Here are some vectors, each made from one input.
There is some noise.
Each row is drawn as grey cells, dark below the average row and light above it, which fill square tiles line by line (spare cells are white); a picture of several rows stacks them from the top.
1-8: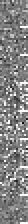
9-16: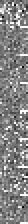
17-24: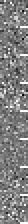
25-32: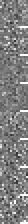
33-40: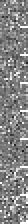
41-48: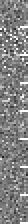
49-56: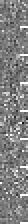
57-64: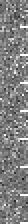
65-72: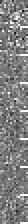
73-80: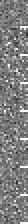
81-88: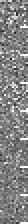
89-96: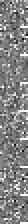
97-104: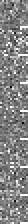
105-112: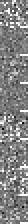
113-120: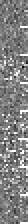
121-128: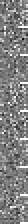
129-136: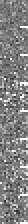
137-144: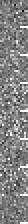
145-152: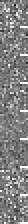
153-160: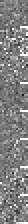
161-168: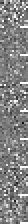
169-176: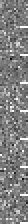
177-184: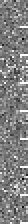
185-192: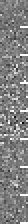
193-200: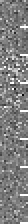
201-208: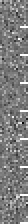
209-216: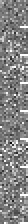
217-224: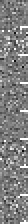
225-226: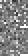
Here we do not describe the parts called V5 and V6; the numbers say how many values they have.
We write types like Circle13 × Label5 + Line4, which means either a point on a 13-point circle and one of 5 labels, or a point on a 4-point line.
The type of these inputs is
Bool × (Line11 + V5) × V6.
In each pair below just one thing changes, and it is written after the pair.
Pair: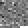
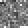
the true/false value
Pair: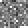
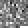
the value of V6
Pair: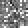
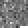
the value of V6
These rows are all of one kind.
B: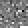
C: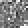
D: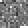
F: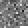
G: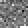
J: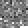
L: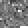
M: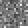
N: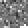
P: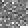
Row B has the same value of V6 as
F, J, M and N.
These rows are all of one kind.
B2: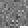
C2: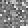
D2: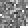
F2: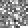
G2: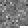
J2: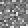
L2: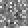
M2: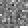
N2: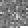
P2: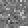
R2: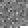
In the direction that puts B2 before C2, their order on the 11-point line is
F2, N2, J2, D2, R2, B2, G2, C2, L2, M2, P2.
